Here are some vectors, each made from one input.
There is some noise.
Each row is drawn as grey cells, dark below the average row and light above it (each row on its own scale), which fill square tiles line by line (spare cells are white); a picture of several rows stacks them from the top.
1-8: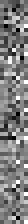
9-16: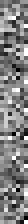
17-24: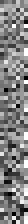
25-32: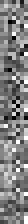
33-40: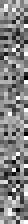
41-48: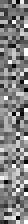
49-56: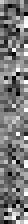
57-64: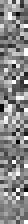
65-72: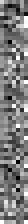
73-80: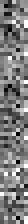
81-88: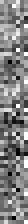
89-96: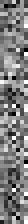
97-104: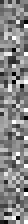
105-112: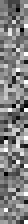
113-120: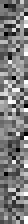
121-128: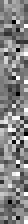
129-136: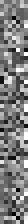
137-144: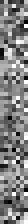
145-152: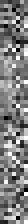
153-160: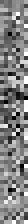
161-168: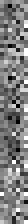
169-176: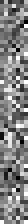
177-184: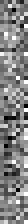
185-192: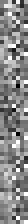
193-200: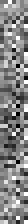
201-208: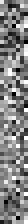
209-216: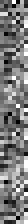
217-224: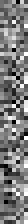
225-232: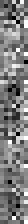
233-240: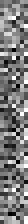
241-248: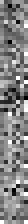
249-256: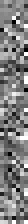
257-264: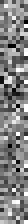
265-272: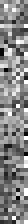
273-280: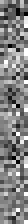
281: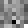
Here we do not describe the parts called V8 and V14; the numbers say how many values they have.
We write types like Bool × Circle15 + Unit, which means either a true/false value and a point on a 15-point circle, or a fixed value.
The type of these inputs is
(Bool × Tree9 + V8) × V14 + Unit.
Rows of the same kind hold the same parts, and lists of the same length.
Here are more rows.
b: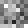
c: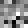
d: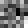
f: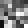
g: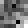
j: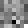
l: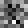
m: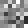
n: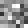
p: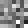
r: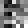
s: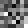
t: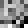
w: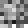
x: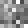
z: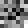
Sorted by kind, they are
b, c, j, m, n, p, t, w, x
d, g, l, r, s, z
f

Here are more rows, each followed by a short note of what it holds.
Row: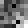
a node of a 9-node tree, a true/false value and a value of V14
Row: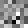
a value of V8 and a value of V14
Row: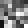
a fixed value
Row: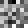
a value of V8 and a value of V14
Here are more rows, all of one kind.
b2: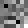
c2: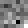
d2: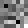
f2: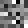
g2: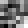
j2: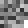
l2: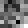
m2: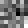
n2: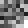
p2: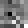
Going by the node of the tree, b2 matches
c2, d2 and f2.
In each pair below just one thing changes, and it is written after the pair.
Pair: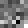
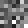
the value of V14
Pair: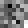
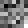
the value of V14
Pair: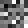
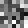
the value of V14
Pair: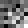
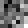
the value of V14
